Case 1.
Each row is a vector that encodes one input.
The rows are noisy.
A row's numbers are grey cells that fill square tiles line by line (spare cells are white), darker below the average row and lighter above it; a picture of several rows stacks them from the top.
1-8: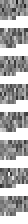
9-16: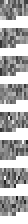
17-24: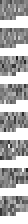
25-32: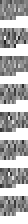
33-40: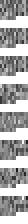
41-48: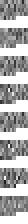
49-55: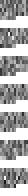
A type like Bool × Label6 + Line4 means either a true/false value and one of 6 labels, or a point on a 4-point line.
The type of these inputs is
Tree10.
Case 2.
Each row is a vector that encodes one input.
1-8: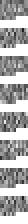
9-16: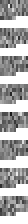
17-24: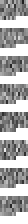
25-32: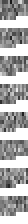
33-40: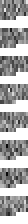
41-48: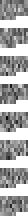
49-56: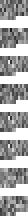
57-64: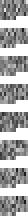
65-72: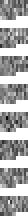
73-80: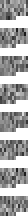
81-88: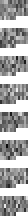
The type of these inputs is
Tree17.
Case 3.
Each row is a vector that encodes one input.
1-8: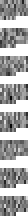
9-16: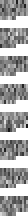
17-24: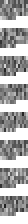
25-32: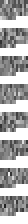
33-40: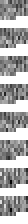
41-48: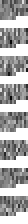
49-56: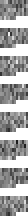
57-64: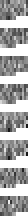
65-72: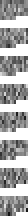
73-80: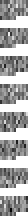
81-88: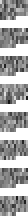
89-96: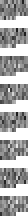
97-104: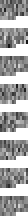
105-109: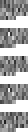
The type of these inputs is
Tree15.
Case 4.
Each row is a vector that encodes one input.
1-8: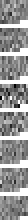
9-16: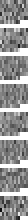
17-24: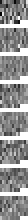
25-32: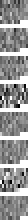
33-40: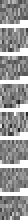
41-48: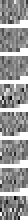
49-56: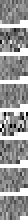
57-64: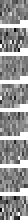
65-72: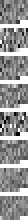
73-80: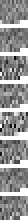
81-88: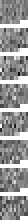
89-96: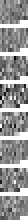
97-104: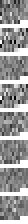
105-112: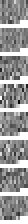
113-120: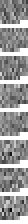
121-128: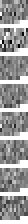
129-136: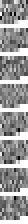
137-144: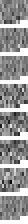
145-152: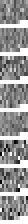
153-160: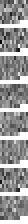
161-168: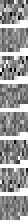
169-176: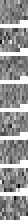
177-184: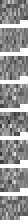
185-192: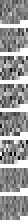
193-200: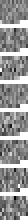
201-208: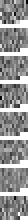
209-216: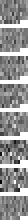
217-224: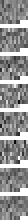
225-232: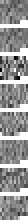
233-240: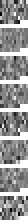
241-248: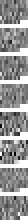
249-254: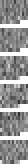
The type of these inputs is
Label12.
